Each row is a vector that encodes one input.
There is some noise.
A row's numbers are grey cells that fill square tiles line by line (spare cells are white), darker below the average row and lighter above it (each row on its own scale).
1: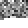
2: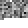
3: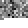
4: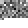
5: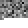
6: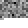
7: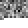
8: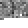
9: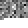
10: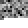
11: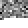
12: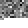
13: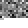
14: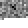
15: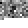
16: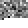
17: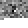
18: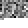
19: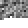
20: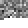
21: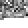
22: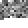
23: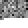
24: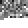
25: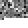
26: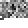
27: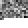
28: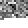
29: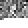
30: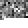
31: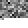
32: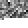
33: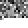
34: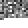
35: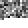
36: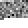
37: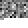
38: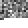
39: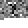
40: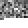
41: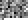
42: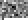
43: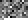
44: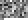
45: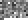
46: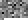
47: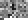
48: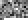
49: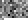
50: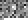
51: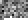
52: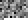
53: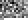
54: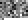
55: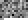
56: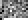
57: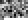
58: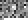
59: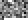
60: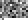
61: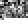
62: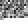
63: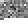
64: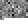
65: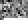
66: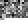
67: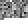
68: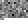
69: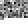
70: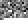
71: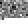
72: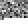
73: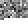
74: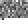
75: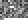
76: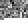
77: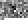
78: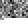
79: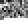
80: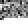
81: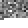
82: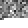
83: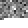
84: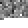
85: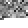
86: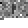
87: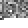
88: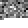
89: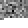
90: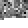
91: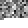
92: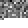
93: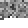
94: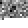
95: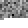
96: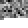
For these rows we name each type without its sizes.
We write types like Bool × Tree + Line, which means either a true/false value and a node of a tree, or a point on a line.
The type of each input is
List(Circle + Line).
